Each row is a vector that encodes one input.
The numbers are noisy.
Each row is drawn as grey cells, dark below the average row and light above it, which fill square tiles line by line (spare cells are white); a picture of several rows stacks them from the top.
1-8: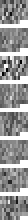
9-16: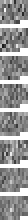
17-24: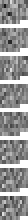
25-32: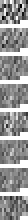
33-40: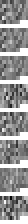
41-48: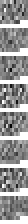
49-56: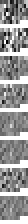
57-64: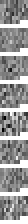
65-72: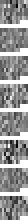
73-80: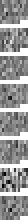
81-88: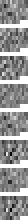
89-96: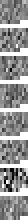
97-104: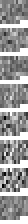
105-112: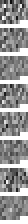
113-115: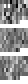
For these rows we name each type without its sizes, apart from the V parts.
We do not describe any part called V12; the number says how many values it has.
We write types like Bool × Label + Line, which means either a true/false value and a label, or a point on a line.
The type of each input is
Line + Tree + V12.
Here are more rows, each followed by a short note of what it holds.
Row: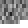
a point on a line
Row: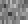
a point on a line
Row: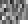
a node of a tree
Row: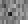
a point on a line
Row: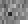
a point on a line
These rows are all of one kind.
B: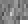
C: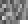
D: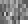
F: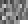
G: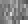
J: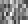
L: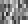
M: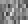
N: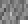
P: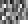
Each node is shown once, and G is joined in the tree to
F, J and P.
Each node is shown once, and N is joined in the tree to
B.
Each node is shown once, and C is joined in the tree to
D and J.
